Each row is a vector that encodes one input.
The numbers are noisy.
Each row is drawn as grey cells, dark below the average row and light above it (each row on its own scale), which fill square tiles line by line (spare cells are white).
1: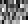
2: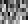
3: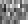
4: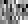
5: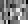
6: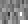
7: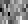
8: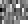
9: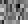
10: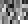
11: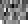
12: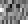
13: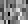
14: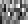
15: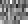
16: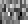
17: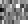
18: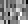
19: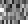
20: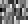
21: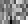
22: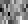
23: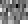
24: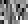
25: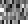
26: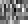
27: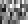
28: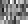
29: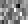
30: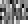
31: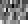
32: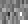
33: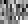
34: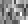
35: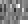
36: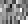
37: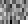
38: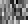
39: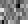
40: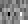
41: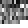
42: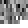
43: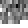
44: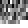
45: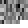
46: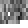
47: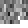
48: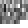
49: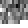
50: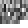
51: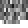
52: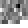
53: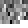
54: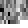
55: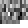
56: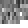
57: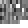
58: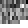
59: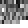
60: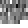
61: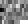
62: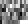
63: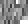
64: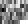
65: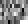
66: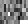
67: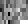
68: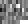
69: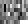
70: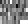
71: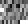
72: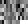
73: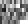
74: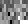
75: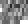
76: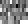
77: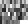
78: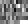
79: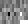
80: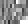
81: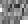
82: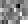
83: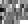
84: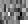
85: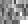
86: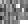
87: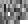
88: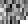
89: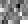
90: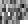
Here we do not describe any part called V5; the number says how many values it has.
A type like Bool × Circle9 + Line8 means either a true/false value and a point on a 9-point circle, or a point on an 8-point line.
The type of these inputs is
Bool × (Line4 + V5).
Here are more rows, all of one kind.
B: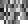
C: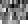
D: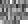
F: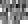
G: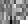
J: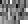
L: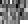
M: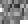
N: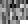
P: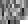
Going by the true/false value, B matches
C and N.
